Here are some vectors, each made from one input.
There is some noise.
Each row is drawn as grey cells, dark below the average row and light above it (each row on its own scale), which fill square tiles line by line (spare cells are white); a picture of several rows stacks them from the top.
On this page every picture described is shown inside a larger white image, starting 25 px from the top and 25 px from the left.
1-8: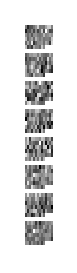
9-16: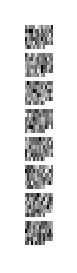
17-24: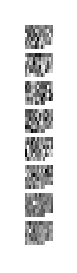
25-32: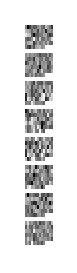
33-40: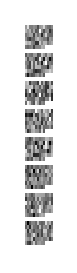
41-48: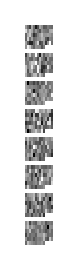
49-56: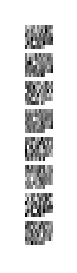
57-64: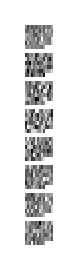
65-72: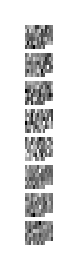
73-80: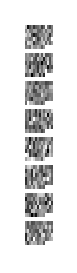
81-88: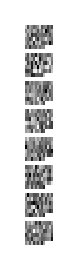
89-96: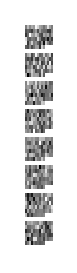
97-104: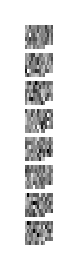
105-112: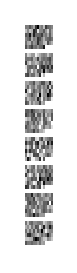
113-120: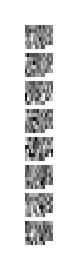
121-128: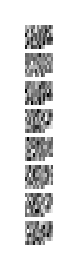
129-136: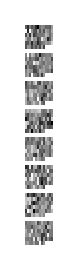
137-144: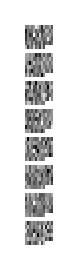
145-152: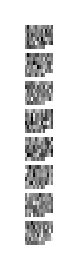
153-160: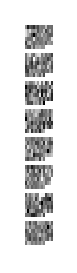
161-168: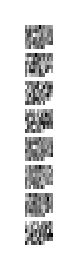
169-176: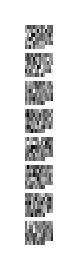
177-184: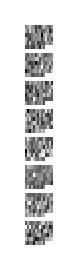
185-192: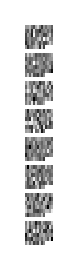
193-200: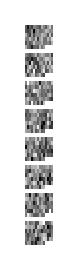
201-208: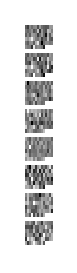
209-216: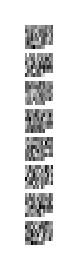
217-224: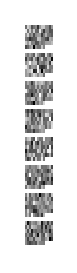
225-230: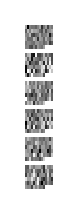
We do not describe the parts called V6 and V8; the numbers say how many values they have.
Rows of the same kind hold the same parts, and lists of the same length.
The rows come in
2 kinds.
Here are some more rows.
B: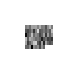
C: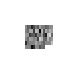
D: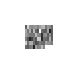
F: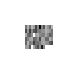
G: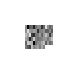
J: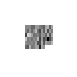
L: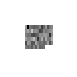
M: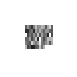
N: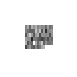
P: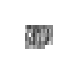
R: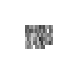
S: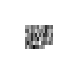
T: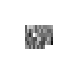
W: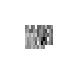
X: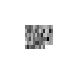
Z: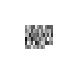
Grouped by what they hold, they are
B, C, L, S, T
D, F, G, J, M, N, P, R, W, X, Z

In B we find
a point on a 9-point circle, one of 7 labels, a true/false value and a value of V8.
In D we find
a point on a 9-point circle, a node of a 9-node tree, a true/false value, a value of V6 and a value of V8.
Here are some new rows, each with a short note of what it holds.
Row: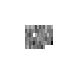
a point on a 9-point circle, one of 7 labels, a true/false value and a value of V8
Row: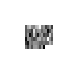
a point on a 9-point circle, one of 7 labels, a true/false value and a value of V8
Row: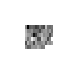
a point on a 9-point circle, a node of a 9-node tree, a true/false value, a value of V6 and a value of V8
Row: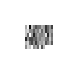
a point on a 9-point circle, a node of a 9-node tree, a true/false value, a value of V6 and a value of V8
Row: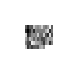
a point on a 9-point circle, a node of a 9-node tree, a true/false value, a value of V6 and a value of V8
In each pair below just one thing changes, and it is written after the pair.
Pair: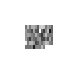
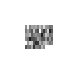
the true/false value
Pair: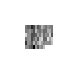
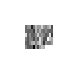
the value of V6
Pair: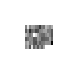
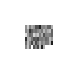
the place on the 9-point circle
